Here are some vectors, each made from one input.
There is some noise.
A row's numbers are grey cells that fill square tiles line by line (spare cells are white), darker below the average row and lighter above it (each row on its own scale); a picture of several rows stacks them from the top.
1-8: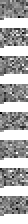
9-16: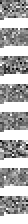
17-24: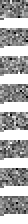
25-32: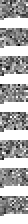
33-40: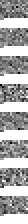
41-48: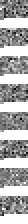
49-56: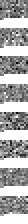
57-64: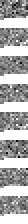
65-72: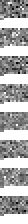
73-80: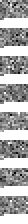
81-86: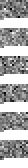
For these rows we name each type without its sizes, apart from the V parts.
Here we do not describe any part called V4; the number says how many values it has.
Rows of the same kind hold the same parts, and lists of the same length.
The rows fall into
3 kinds.
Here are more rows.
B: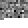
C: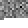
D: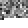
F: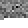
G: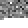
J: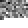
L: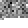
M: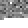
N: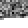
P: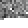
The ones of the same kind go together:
B, C, G, J, L, M
D
F, N, P

